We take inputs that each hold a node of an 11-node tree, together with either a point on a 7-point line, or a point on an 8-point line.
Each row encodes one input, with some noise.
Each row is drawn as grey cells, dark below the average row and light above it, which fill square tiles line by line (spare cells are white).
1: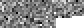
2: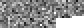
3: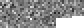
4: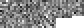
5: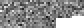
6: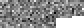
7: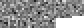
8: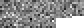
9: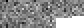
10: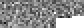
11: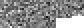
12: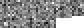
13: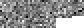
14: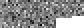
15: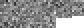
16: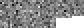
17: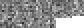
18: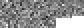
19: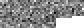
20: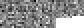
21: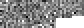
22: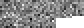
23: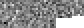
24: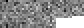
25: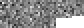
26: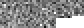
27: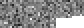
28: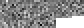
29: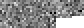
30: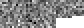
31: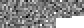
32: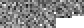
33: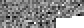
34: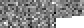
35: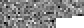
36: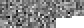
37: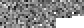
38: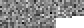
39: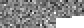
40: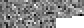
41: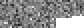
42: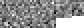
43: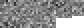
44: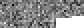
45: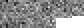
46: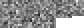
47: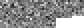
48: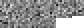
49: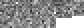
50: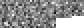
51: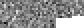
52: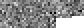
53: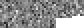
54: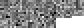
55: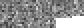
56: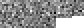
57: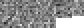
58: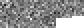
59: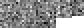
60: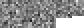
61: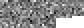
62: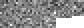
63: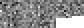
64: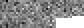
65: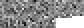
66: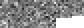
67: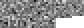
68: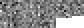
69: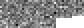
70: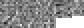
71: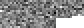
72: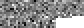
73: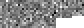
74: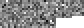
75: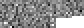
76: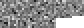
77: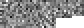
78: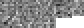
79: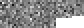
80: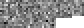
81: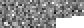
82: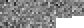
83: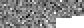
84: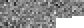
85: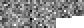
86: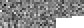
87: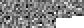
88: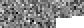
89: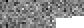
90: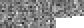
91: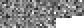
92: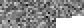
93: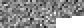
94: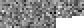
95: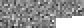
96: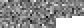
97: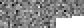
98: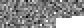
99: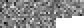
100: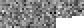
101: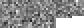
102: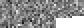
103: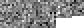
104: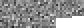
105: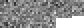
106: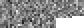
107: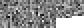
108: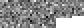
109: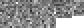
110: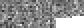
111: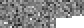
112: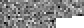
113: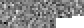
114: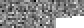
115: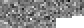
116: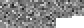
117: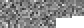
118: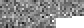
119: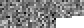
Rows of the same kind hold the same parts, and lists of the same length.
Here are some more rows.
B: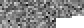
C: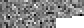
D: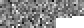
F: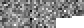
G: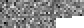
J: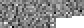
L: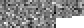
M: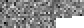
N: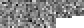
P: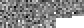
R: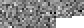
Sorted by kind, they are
B, J, L, R
C, D, F, G, M, N, P

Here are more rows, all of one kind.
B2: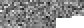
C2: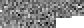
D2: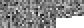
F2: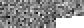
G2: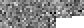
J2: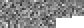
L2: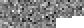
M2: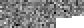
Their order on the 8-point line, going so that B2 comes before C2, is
M2, G2, L2, B2, F2, J2, D2, C2.
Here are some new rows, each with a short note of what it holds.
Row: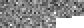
a point on a 7-point line and a node of an 11-node tree
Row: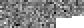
a point on an 8-point line and a node of an 11-node tree
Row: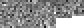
a point on a 7-point line and a node of an 11-node tree
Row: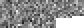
a point on a 7-point line and a node of an 11-node tree
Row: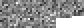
a point on a 7-point line and a node of an 11-node tree
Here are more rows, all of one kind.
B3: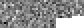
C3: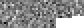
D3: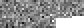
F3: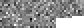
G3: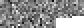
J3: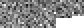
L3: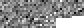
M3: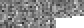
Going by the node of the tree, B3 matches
C3 and J3.
